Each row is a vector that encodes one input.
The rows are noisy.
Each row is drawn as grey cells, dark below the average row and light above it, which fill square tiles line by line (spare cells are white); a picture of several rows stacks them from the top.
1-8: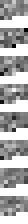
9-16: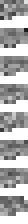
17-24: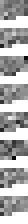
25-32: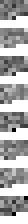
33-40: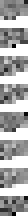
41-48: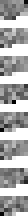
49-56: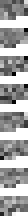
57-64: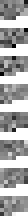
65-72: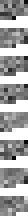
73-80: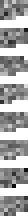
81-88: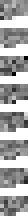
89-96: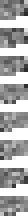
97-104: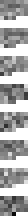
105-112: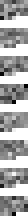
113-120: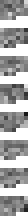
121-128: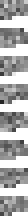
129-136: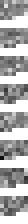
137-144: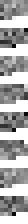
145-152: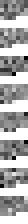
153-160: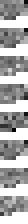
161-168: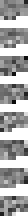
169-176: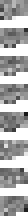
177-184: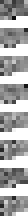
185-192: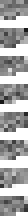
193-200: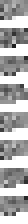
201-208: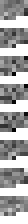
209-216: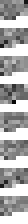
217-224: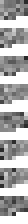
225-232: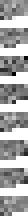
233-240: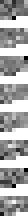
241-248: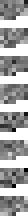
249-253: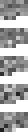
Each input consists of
a point on a 6-point circle, together with either a point on a 4-point line, or a point on an 8-point line.
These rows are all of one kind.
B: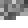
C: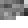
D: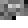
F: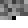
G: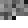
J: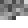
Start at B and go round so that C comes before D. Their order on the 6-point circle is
B, C, D, F, G, J.
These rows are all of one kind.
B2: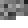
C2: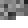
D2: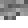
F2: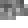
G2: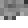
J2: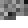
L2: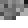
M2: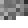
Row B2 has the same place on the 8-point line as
C2 and L2.
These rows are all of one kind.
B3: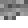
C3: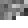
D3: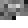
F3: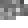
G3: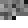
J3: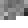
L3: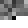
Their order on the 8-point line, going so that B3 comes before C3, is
D3, G3, B3, J3, F3, C3, L3.
